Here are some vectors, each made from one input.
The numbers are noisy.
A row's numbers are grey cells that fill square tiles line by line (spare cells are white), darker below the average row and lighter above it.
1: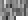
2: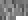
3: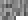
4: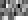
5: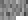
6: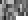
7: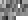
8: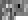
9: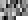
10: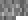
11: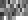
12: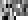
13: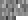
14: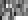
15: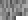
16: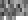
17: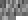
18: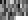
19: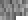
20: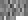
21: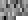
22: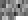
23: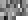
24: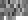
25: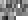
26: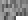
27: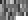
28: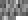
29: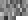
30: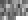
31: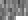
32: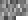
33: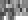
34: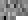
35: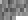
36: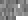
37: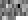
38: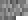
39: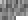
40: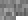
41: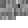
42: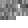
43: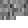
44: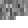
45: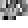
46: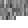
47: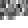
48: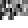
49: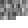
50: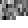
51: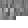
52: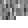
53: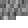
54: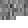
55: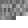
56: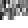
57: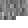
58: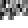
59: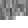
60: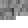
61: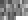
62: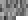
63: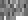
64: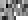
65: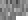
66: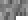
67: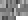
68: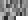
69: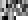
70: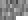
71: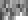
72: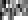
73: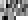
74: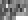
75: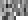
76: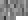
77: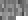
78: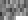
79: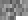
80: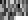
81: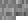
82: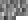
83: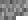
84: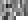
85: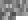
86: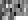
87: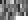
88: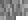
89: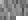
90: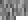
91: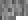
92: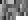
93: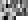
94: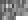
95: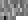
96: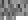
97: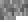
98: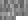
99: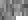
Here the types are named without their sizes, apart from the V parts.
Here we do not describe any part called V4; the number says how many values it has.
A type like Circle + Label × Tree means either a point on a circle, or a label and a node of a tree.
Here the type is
List(Bool × V4).
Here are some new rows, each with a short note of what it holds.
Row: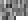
a list of one item
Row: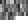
the empty list
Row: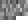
a list of two items
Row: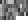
the empty list
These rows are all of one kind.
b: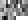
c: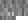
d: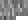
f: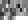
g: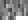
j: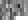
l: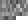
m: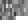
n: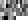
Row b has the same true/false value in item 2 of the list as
f, g and j.
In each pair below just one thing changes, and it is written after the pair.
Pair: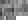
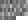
the true/false value in item 1 of the list
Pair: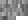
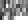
the value of V4 in item 2 of the list
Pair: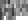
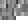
the true/false value in item 2 of the list
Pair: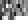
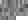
the true/false value in item 1 of the list
